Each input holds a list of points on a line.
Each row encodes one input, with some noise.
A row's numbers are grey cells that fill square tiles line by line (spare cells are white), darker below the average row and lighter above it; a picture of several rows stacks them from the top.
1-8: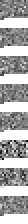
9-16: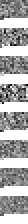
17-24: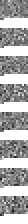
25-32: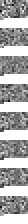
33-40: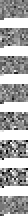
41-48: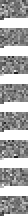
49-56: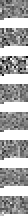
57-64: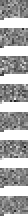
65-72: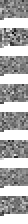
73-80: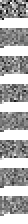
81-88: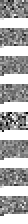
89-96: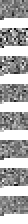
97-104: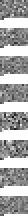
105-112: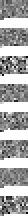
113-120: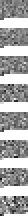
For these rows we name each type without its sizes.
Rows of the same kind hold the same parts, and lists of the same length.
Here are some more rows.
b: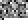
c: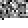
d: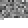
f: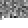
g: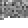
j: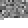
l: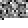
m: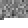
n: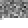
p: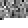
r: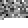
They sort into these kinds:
b, c, l
d, j
f, g, p, r
m, n

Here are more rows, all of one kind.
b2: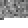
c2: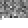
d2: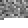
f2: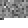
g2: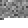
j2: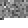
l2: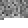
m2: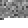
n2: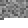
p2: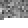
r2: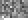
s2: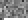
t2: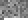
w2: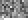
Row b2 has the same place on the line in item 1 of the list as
f2, j2, n2 and t2.
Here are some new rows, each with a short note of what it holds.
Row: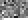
a list of one item
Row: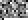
the empty list
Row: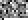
the empty list
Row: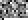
the empty list
